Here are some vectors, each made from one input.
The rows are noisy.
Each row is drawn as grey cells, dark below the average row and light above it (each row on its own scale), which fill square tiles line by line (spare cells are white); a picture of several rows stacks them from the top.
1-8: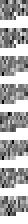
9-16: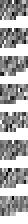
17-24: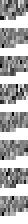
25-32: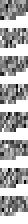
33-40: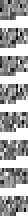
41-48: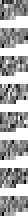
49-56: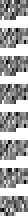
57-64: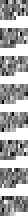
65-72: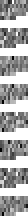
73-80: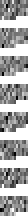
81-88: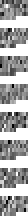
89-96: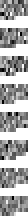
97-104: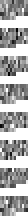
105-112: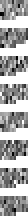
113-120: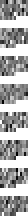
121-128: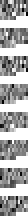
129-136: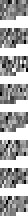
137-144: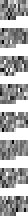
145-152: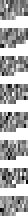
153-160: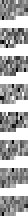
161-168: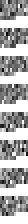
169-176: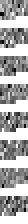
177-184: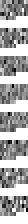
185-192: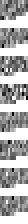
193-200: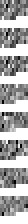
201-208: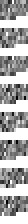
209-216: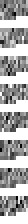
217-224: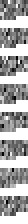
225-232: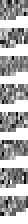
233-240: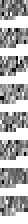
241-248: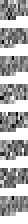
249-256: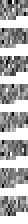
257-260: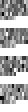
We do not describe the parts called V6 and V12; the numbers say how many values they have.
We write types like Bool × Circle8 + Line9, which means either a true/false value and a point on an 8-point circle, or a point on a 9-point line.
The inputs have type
Bool × (Circle8 + V12) + V6.
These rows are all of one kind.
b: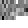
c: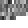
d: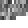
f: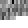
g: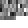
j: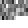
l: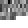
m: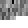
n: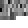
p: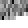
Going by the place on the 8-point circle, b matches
c and d.
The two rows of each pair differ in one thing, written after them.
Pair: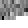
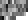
the true/false value
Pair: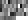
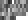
the place on the 8-point circle
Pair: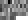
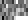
the true/false value
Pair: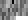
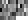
the true/false value
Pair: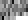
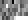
the place on the 8-point circle
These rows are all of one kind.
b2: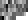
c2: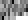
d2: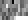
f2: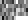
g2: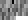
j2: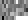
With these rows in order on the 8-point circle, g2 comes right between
c2 and d2.
